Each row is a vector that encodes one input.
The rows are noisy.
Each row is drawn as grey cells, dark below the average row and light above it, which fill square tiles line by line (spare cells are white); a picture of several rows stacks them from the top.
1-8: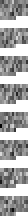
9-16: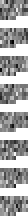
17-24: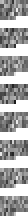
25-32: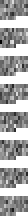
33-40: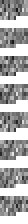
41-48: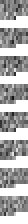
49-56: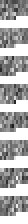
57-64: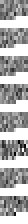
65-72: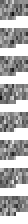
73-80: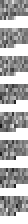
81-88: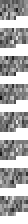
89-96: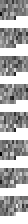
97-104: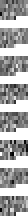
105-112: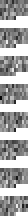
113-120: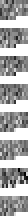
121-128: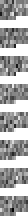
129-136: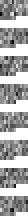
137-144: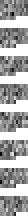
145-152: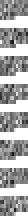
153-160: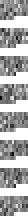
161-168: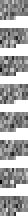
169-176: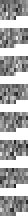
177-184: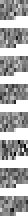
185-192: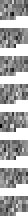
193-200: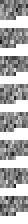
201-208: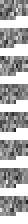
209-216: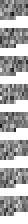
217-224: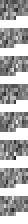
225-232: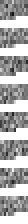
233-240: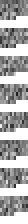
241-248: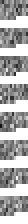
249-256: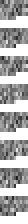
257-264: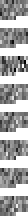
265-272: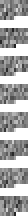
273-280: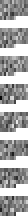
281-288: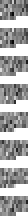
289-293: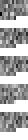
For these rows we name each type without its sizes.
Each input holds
either a point on a circle, or a fixed value.
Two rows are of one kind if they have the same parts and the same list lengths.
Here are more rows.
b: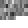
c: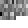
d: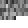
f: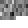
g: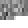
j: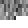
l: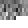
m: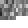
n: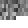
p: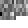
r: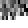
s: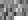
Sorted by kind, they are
b, c, d, f, g, j, l, m, n, p, s
r

